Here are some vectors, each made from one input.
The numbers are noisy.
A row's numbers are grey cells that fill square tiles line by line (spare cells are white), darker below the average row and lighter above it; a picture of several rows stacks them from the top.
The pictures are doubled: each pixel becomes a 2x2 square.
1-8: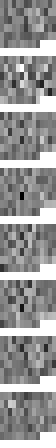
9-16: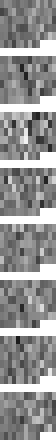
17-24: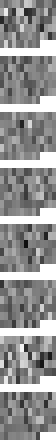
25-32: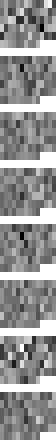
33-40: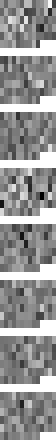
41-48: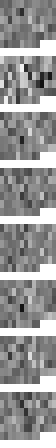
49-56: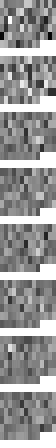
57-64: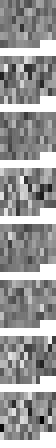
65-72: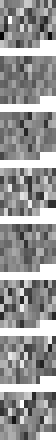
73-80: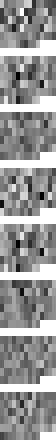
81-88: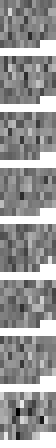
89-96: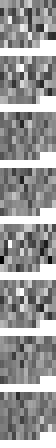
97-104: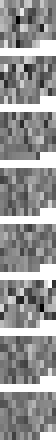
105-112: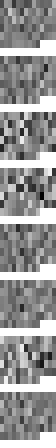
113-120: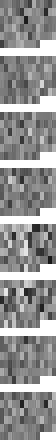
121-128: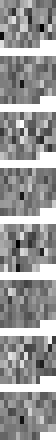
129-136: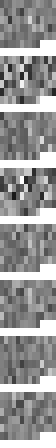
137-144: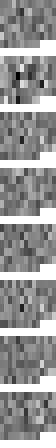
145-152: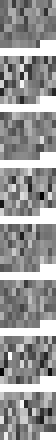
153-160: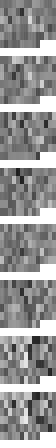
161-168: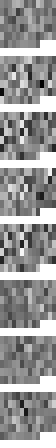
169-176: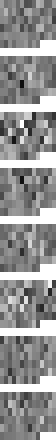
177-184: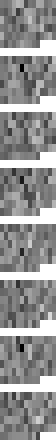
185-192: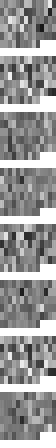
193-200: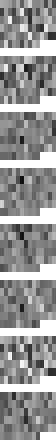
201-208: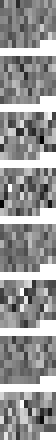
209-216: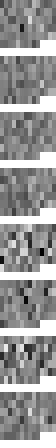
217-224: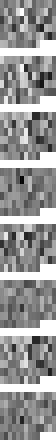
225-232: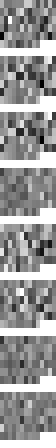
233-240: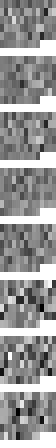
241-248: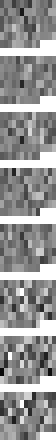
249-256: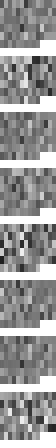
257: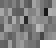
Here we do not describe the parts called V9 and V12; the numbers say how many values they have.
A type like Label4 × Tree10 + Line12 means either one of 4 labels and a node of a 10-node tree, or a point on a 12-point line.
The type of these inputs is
Tree8 × (Tree13 + V9) + V12.
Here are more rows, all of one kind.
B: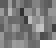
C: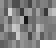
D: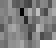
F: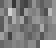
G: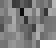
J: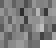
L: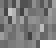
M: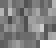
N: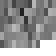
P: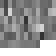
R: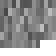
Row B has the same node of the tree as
M and P.
